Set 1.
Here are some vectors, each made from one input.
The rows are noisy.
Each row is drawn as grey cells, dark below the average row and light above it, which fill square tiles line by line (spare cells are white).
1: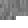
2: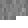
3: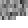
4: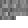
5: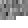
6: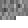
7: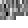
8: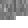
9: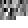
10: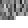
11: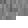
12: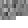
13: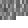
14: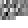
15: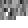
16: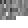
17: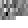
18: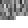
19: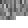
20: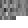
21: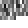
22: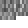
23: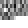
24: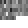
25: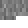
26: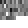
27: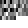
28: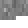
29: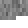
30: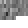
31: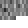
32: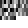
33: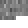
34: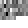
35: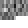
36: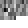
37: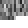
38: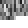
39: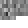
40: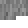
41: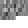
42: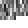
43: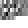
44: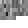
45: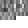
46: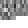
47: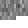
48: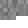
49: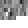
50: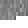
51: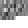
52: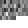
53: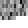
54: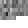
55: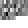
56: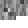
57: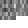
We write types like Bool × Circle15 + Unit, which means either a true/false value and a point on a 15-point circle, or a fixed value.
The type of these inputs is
Bool × Bool × Bool × Bool × Line3 × Line7 + Unit.
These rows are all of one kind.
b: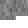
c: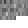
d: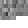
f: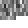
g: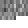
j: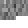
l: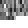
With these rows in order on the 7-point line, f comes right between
b and j.
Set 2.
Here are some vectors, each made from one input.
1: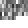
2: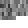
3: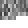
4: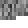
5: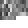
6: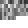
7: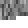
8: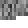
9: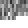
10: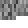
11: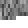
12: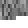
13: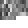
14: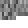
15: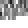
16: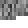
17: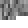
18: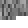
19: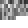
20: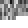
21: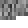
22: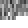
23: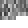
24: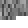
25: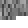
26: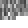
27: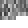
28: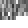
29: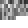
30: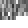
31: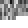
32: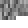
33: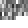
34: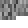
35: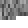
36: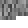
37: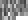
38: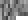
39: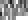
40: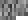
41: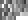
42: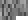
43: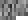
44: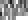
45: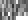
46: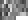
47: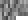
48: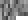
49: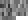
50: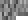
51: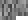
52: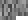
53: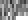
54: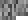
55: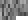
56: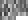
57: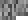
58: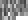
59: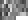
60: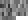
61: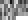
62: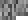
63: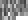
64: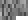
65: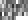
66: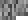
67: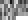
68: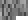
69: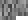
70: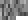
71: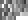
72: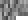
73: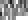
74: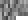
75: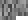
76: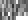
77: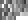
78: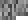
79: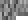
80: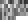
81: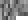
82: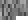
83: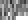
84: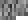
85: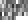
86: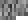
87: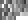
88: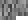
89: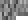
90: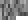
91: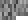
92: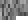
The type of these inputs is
Circle10 + Tree10 + Unit.
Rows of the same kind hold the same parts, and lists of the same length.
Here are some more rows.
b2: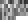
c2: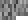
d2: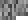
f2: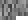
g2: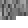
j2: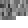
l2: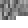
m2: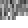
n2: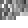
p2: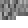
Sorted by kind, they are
b2, m2, n2
c2, d2, f2, g2, l2, p2
j2

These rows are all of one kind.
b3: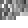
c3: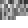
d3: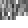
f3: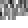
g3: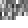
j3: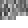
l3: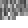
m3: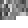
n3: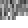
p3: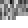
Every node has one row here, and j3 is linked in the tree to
l3 and m3.
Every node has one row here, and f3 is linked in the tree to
p3.
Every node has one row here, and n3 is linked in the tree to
d3, l3 and p3.
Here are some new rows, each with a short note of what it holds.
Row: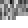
a node of a 10-node tree
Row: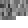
a fixed value
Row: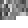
a node of a 10-node tree
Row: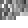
a node of a 10-node tree
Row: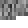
a point on a 10-point circle
